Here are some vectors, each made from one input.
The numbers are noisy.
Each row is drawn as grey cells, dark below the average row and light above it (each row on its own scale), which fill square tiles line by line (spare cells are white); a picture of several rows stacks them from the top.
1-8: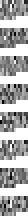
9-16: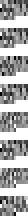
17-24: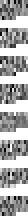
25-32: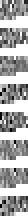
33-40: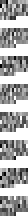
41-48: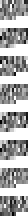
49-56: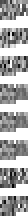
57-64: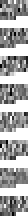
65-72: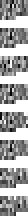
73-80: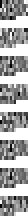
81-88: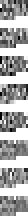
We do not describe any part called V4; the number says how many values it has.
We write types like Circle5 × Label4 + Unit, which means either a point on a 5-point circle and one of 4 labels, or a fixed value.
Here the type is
Bool × (Line6 + V4).
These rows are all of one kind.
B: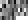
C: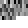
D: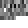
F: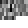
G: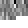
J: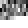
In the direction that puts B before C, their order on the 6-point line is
B, D, J, F, C, G.
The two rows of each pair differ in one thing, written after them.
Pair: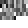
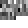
the value of V4
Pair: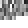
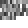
the true/false value
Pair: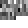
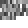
the value of V4
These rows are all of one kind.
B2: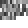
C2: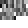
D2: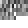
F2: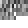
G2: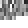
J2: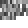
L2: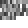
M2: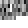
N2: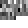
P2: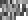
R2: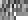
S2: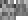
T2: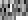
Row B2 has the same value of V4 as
G2, J2, L2 and P2.
